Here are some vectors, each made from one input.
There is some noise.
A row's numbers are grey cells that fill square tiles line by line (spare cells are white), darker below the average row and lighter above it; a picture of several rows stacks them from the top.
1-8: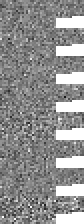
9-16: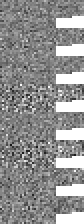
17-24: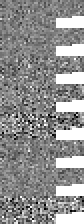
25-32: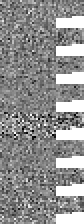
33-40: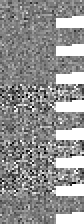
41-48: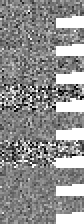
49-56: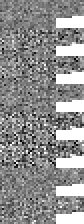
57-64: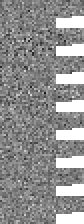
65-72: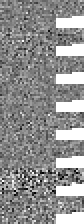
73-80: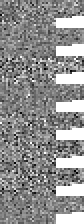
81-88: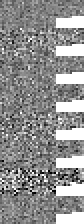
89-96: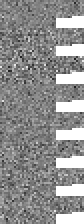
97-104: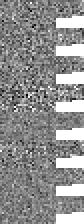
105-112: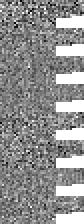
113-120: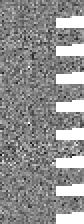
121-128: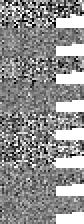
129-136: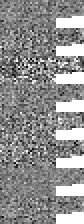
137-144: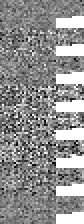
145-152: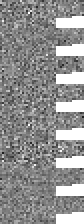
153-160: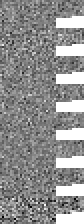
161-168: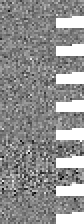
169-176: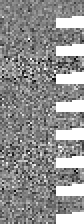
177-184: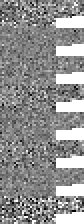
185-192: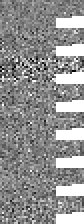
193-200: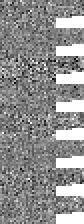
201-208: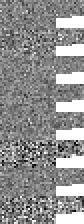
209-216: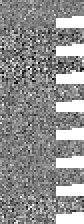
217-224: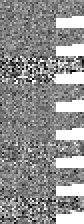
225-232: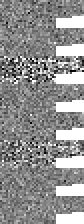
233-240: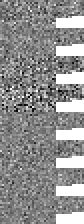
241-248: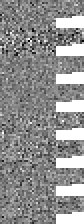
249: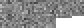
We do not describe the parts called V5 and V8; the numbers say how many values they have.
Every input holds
one of 6 labels, together with either one of 9 labels and a value of V5, or a point on a 7-point line, a true/false value and a value of V8.
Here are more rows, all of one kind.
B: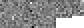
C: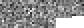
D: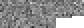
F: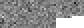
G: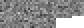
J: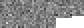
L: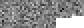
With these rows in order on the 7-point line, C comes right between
F and L.
